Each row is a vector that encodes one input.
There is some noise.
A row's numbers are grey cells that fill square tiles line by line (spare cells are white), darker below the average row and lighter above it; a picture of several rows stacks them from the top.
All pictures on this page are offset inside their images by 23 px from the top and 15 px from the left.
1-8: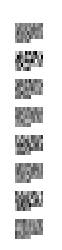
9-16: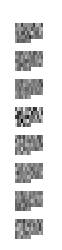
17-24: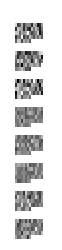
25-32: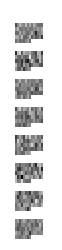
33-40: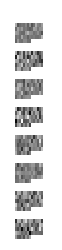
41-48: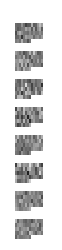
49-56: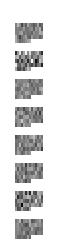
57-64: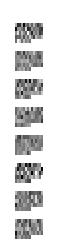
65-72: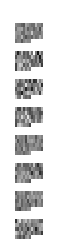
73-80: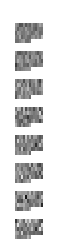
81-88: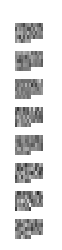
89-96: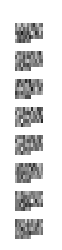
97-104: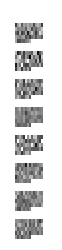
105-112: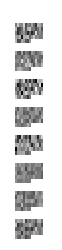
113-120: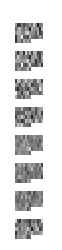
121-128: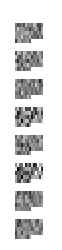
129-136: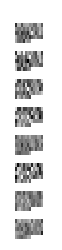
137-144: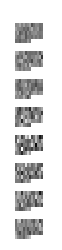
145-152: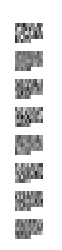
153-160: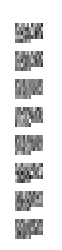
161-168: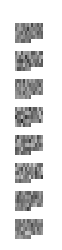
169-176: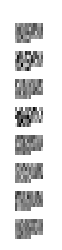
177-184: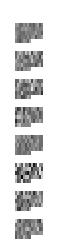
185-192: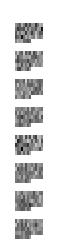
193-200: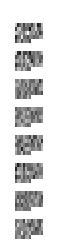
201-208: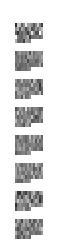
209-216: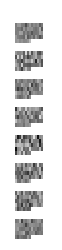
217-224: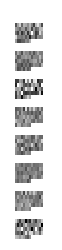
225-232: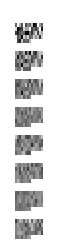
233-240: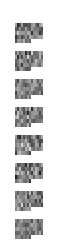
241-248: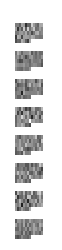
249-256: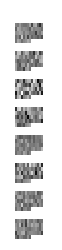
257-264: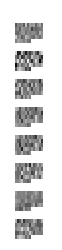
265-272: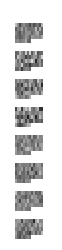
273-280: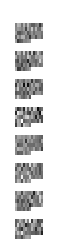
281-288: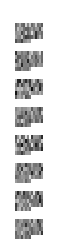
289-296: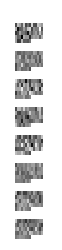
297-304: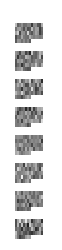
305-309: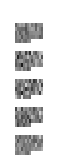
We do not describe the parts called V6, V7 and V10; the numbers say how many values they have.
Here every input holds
either a point on an 11-point circle, a point on an 8-point line, a true/false value and a value of V10, or a value of V6 and a value of V7.
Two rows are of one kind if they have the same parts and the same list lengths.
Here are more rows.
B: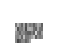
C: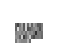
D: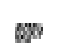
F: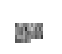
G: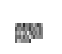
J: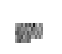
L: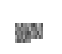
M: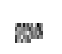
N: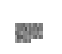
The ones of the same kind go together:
B, D, F, J, L, M
C, G, N

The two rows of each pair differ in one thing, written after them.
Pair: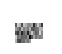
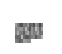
the place on the 11-point circle
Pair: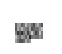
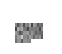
the true/false value
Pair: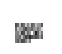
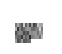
the value of V10
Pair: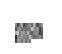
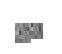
the place on the 8-point line
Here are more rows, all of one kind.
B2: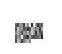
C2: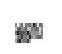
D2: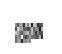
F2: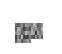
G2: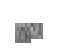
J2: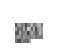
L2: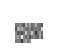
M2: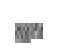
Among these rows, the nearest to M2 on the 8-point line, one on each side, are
B2 and G2.
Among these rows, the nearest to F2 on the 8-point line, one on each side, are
B2 and J2.
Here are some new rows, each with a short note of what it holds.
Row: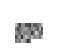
a point on an 11-point circle, a point on an 8-point line, a true/false value and a value of V10
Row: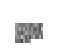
a point on an 11-point circle, a point on an 8-point line, a true/false value and a value of V10
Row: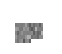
a value of V6 and a value of V7
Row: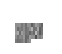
a point on an 11-point circle, a point on an 8-point line, a true/false value and a value of V10
